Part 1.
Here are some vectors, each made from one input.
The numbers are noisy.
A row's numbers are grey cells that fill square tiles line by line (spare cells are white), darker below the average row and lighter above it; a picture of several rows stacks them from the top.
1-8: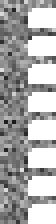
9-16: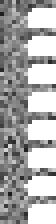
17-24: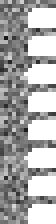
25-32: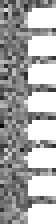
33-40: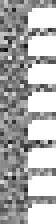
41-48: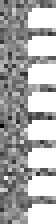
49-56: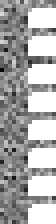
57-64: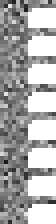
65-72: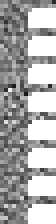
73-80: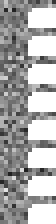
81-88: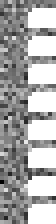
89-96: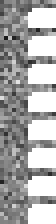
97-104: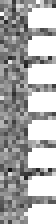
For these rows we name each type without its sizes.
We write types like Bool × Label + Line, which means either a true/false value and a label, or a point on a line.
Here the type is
Bool × Bool × Bool + List(Line).
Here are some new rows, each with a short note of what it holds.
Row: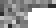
a list of one item
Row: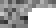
three true/false values
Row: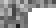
three true/false values
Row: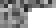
the empty list
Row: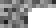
three true/false values
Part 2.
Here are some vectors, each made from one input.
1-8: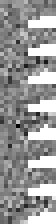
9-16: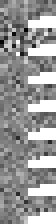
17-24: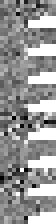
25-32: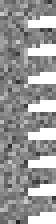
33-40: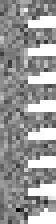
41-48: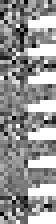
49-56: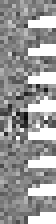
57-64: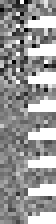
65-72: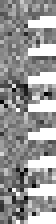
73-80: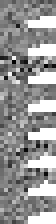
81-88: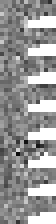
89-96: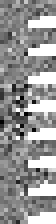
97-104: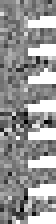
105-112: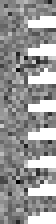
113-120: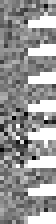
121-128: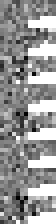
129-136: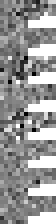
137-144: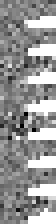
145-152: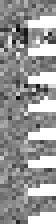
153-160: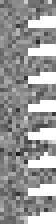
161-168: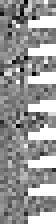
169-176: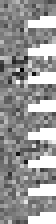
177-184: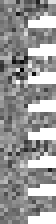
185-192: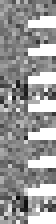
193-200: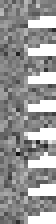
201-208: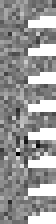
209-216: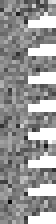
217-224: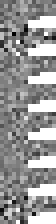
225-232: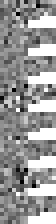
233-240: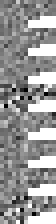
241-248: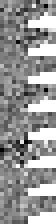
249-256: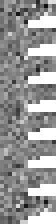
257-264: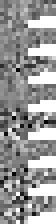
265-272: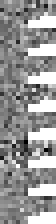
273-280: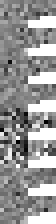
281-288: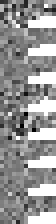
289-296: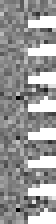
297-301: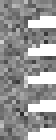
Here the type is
(Bool × Bool × Bool × Bool + Unit) × Line11 + Line10.
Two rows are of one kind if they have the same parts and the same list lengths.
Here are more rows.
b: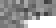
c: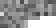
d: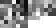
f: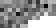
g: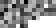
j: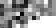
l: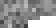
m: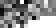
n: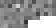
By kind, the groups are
b, c, l, n
d, g, j, m
f

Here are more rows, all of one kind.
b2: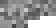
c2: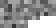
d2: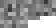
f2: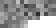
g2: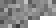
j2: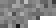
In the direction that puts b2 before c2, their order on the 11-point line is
d2, b2, c2, g2, j2, f2.
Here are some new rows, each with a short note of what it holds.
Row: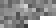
a point on an 11-point line and four true/false values
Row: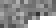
a point on an 11-point line and four true/false values
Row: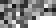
a point on a 10-point line
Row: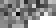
a point on an 11-point line
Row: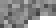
a point on an 11-point line and four true/false values
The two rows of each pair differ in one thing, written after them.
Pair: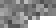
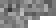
the place on the 11-point line
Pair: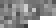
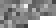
one of the four true/false values
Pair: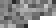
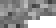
the place on the 11-point line
